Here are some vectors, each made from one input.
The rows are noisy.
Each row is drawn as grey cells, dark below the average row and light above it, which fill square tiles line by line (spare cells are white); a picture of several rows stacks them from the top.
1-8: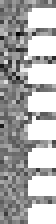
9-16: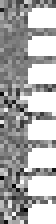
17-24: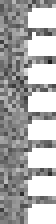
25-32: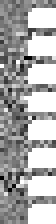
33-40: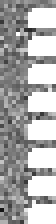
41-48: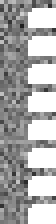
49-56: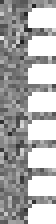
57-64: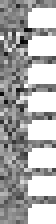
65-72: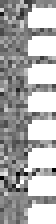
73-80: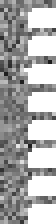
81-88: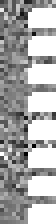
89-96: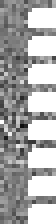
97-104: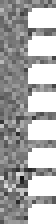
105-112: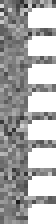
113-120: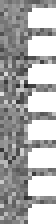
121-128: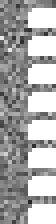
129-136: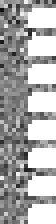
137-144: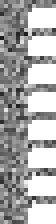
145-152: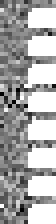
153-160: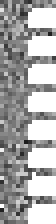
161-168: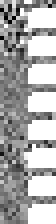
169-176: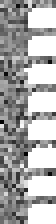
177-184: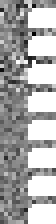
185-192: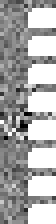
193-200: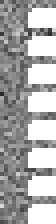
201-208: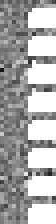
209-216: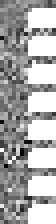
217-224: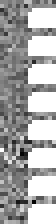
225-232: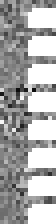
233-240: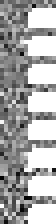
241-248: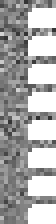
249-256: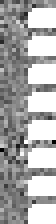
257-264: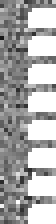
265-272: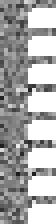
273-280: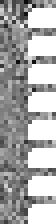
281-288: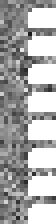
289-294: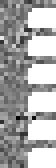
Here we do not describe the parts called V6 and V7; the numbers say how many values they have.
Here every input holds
a point on an 11-point line, together with either one of 8 labels, or a value of V6 and a value of V7.
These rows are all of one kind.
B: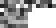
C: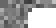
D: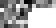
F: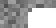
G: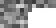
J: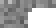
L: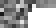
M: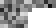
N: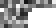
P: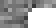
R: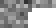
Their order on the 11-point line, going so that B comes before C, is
L, G, D, M, F, R, N, J, B, C, P.
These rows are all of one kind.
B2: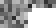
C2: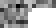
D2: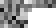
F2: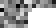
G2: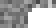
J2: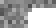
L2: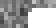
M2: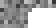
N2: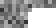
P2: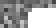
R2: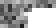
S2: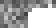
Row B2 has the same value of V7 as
D2 and F2.
